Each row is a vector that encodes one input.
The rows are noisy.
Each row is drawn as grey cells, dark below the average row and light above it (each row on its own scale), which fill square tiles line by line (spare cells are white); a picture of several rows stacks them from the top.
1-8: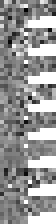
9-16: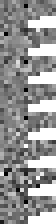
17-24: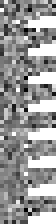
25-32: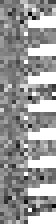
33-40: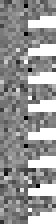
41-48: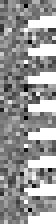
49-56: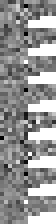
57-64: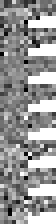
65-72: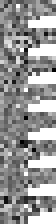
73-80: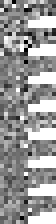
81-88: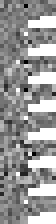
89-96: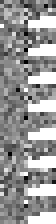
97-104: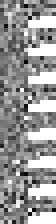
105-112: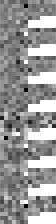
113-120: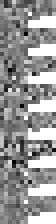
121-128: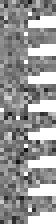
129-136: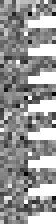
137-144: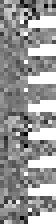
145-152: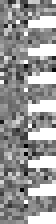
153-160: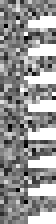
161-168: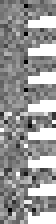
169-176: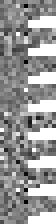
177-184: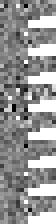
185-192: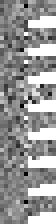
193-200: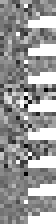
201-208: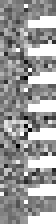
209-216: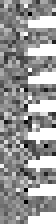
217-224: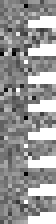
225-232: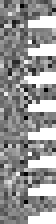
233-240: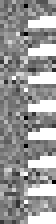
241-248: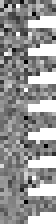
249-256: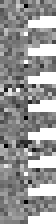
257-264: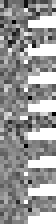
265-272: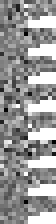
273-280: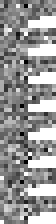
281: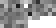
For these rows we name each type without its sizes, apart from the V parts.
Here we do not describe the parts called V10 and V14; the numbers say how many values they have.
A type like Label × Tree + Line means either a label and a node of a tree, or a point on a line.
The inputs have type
(Bool × V14 + Label) × (Line + V10).
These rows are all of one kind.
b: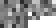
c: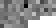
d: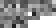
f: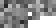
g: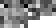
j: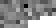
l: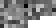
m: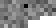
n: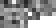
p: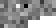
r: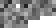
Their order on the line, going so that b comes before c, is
f, d, b, r, p, c, m, j, l, n, g.
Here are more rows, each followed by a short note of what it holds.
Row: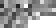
a label and a value of V10
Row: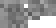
a true/false value, a value of V10 and a value of V14
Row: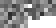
a true/false value, a value of V10 and a value of V14
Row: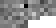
a label and a point on a line
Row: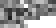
a true/false value, a value of V10 and a value of V14
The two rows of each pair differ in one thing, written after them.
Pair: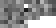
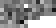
the value of V14
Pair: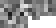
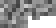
the true/false value
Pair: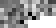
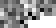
the true/false value
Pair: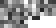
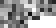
the true/false value
